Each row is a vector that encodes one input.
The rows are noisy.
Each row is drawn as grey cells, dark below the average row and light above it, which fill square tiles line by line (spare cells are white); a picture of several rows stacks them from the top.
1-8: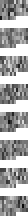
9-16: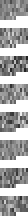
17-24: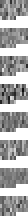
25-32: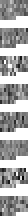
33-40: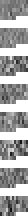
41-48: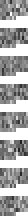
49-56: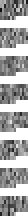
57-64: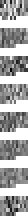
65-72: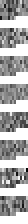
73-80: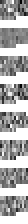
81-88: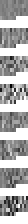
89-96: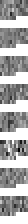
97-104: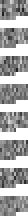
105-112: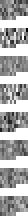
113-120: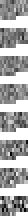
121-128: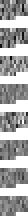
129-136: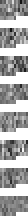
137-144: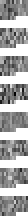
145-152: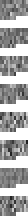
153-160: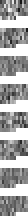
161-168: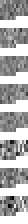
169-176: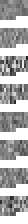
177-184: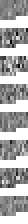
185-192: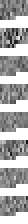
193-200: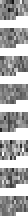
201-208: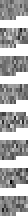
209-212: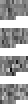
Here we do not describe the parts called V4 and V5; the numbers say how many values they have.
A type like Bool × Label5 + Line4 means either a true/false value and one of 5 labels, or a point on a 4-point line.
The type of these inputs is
(Bool × V4 + Line8) × V5 + Line6.
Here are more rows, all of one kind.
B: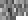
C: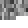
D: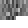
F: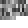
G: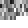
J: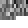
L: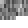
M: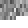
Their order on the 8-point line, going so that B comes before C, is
B, C, D, L, F, G, M, J.
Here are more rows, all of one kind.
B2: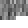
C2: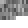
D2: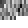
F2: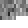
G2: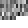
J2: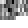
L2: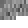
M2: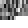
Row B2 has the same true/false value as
C2 and M2.
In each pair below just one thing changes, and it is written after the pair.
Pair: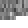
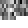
the value of V5
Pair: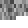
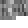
the place on the 8-point line
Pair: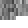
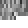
the place on the 8-point line
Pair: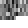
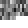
the place on the 8-point line
